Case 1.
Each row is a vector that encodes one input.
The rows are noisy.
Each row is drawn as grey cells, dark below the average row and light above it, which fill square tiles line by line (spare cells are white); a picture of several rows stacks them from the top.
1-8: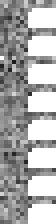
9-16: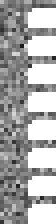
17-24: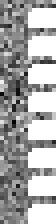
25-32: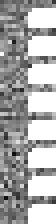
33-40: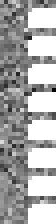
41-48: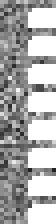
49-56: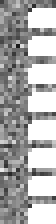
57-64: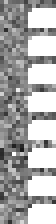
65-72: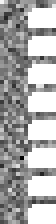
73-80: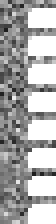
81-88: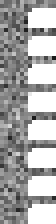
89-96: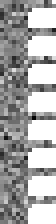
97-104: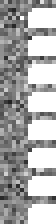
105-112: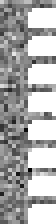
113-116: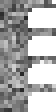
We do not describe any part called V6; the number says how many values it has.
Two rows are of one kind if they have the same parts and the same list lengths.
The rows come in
2 kinds.
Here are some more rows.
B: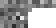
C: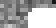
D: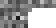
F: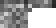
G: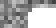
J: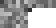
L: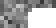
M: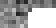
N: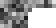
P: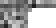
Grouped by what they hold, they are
B, D, N, P
C, F, G, J, L, M

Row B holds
one of 7 labels.
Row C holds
one of 8 labels and a value of V6.
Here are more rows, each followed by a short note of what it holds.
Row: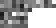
one of 7 labels
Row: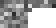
one of 8 labels and a value of V6
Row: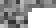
one of 8 labels and a value of V6
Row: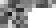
one of 7 labels
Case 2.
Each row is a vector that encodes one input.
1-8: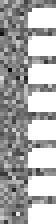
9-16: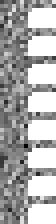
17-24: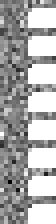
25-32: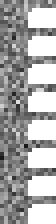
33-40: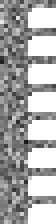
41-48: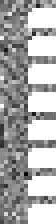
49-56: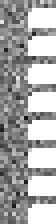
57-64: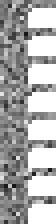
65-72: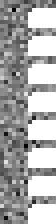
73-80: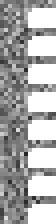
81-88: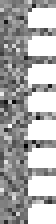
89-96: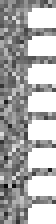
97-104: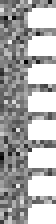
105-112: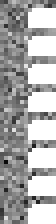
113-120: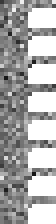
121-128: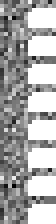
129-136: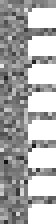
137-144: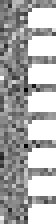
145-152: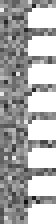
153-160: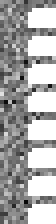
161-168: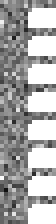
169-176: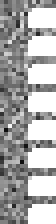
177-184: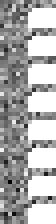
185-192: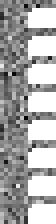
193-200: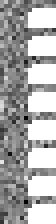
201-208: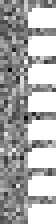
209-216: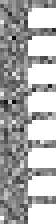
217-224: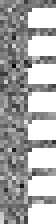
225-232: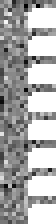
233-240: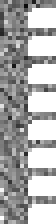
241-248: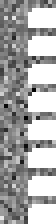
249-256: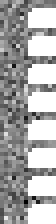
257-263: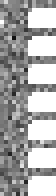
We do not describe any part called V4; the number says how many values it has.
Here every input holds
either a point on a 9-point circle, or a point on a 13-point line, or a value of V4.
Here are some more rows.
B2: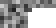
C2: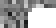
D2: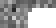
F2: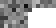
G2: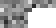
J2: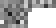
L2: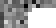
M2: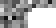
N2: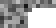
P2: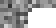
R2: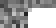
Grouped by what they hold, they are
B2, F2, L2, N2
C2, J2, R2
D2, G2, M2, P2

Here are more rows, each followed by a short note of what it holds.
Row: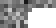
a point on a 13-point line
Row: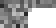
a point on a 9-point circle
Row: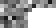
a point on a 13-point line
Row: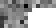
a value of V4
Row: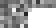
a point on a 9-point circle
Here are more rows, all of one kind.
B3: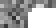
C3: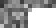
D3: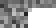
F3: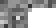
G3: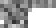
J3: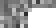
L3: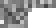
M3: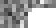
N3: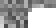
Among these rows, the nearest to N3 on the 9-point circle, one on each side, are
B3 and G3.
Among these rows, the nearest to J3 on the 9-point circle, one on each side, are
D3 and M3.
